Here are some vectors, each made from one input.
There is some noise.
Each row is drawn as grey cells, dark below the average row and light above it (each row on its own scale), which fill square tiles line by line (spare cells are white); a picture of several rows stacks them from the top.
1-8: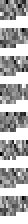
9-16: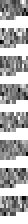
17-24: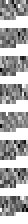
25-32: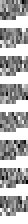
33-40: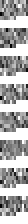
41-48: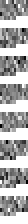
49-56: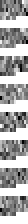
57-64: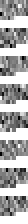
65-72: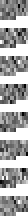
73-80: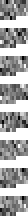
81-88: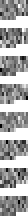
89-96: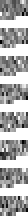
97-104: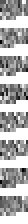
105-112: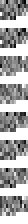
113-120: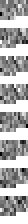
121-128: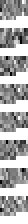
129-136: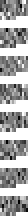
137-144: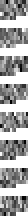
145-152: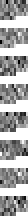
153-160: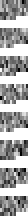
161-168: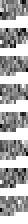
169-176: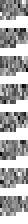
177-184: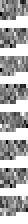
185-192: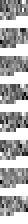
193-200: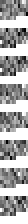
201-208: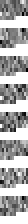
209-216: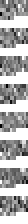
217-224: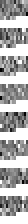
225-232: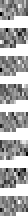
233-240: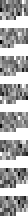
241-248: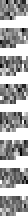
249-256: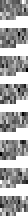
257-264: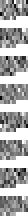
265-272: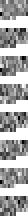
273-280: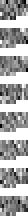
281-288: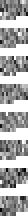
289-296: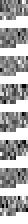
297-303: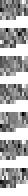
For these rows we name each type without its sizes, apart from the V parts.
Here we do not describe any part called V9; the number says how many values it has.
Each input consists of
a list of items, each a true/false value and a value of V9.
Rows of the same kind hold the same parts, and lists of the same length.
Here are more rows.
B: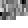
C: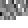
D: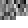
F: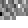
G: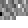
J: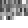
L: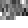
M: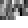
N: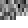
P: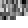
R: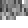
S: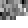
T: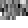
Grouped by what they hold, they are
B, D, N, P, S
C, F, G, J, L, R, T
M

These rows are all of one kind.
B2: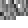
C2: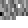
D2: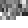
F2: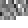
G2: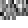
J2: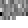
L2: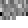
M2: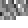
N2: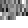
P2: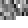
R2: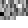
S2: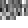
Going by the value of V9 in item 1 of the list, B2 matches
F2, M2 and S2.
